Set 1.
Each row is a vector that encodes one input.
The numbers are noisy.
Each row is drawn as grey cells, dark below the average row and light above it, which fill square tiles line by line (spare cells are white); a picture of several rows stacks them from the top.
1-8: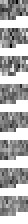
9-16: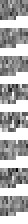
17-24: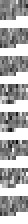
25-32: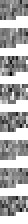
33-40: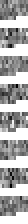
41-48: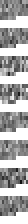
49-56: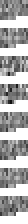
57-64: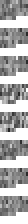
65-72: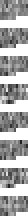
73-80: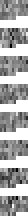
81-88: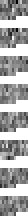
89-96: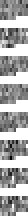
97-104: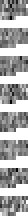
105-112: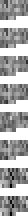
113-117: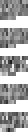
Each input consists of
either a point on a 15-point line, or four true/false values.
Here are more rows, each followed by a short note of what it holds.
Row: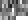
a point on a 15-point line
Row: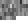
four true/false values
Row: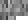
four true/false values
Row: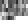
a point on a 15-point line
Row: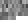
four true/false values
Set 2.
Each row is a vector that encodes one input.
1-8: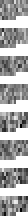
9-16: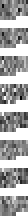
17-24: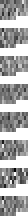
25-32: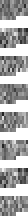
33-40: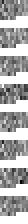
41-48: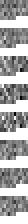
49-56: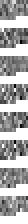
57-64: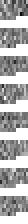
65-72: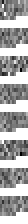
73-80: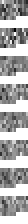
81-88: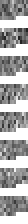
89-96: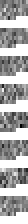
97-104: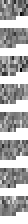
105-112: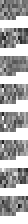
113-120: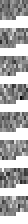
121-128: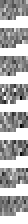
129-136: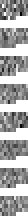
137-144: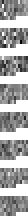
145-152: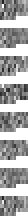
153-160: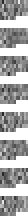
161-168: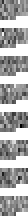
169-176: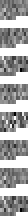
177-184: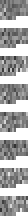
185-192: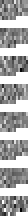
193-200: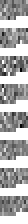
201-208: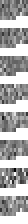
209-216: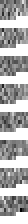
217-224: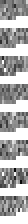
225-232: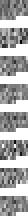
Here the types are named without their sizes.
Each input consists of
a point on a line, together with either a fixed value, or four true/false values.
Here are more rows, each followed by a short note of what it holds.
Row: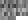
a point on a line and four true/false values
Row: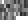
a point on a line
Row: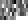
a point on a line
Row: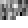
a point on a line
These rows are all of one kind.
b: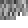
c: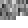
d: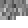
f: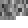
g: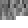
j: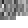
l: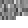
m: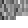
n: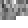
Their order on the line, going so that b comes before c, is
b, j, m, l, n, c, f, g, d.
